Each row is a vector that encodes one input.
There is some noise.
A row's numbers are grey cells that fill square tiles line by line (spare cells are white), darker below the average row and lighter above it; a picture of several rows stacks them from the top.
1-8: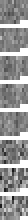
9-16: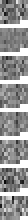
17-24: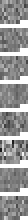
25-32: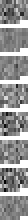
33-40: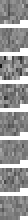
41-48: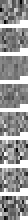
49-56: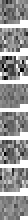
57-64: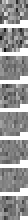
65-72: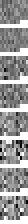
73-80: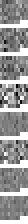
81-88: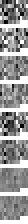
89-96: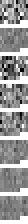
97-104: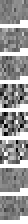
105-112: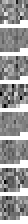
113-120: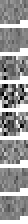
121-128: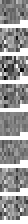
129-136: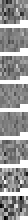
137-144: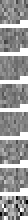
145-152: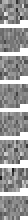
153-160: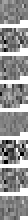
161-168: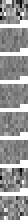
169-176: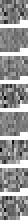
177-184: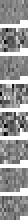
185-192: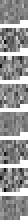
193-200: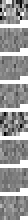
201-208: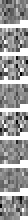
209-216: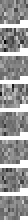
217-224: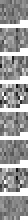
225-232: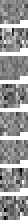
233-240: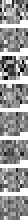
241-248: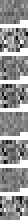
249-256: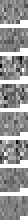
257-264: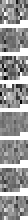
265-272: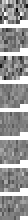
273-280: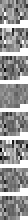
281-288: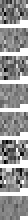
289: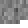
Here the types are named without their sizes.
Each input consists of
either a label, or a point on a line and four true/false values.
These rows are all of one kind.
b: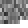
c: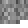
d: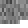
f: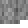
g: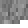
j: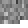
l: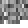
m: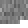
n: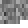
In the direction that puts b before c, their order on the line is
b, f, n, c, m, d, g, j, l.
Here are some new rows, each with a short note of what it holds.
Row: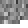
a point on a line and four true/false values
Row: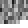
a label
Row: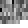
a label
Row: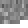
a point on a line and four true/false values
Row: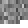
a point on a line and four true/false values
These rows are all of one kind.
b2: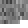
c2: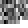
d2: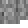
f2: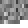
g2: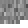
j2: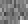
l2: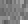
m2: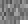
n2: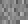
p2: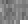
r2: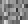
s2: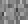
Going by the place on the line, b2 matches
c2, j2 and p2.
